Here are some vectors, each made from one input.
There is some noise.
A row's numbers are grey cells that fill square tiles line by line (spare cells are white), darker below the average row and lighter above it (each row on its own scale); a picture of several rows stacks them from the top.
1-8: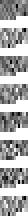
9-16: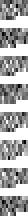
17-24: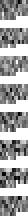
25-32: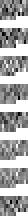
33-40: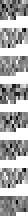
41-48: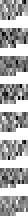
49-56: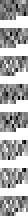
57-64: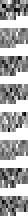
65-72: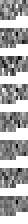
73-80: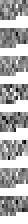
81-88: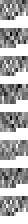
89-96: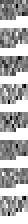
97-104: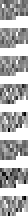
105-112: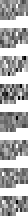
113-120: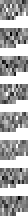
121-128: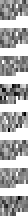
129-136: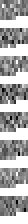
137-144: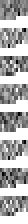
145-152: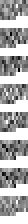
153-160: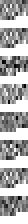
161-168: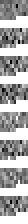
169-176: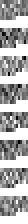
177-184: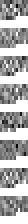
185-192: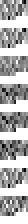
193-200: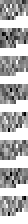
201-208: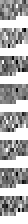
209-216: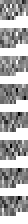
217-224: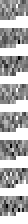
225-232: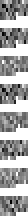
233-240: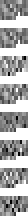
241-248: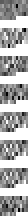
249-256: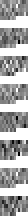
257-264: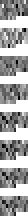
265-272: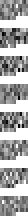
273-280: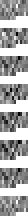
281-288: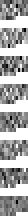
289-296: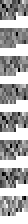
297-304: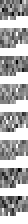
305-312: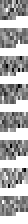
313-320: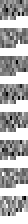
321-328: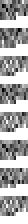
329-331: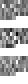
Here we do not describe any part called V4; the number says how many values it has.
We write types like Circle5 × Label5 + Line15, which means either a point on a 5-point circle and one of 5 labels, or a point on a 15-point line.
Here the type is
List2(Bool × V4).
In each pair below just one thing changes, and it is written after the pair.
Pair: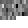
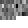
the value of V4 in item 2 of the list
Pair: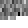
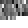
the true/false value in item 1 of the list
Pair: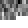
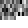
the value of V4 in item 1 of the list
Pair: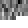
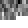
the value of V4 in item 2 of the list
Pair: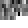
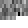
the value of V4 in item 1 of the list
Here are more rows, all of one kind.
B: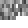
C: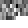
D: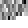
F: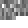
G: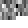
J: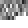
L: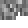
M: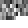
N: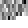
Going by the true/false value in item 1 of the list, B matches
D, J and N.
